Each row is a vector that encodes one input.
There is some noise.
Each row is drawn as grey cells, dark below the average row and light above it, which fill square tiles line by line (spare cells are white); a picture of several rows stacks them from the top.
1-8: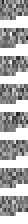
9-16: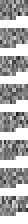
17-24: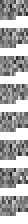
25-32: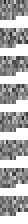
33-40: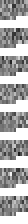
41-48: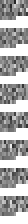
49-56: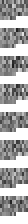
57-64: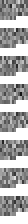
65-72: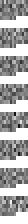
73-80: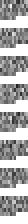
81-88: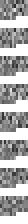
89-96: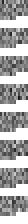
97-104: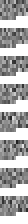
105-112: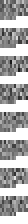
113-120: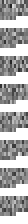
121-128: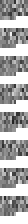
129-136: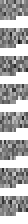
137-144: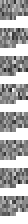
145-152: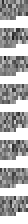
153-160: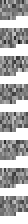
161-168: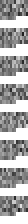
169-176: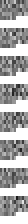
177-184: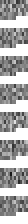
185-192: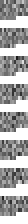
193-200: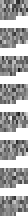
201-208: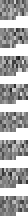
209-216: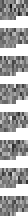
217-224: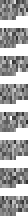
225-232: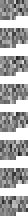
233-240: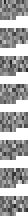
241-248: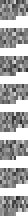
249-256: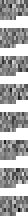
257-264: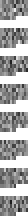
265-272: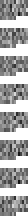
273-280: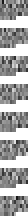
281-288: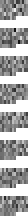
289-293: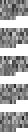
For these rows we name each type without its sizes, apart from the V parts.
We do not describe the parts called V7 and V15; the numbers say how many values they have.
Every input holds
a point on a line, a true/false value, a value of V7 and a value of V15.
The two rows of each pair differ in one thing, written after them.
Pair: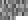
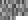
the value of V15
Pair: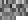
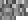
the value of V15
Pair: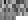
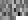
the true/false value
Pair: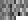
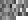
the place on the line
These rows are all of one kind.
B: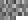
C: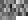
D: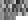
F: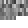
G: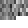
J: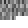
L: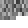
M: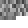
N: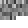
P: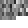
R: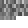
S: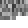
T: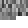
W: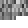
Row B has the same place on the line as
D, M and N.
